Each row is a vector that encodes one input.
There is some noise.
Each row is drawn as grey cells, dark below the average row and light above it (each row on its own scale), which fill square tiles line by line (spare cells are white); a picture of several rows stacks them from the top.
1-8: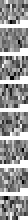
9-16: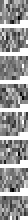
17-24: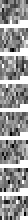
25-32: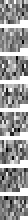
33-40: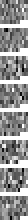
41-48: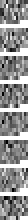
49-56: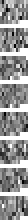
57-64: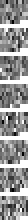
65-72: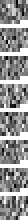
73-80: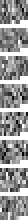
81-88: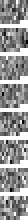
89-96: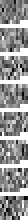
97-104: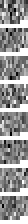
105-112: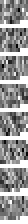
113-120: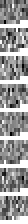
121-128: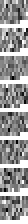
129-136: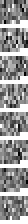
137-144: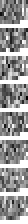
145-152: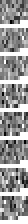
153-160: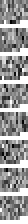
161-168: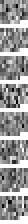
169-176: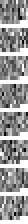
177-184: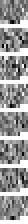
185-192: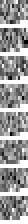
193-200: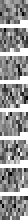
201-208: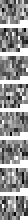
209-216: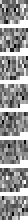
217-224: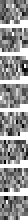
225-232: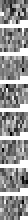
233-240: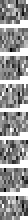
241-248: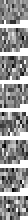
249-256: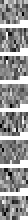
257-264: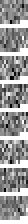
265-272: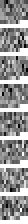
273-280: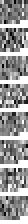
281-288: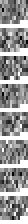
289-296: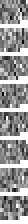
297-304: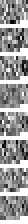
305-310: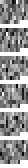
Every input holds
a point on an 11-point line, together with either one of 5 labels, or a point on a 6-point line.
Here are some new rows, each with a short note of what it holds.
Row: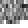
a point on a 6-point line and a point on an 11-point line
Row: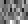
one of 5 labels and a point on an 11-point line
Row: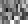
one of 5 labels and a point on an 11-point line
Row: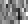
a point on a 6-point line and a point on an 11-point line
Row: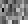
a point on a 6-point line and a point on an 11-point line
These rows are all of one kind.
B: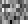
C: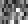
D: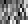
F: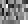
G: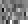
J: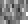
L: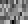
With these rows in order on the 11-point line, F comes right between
G and J.
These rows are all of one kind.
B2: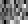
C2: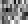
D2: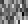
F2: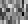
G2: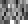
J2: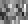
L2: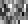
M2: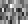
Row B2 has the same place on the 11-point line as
J2 and M2.
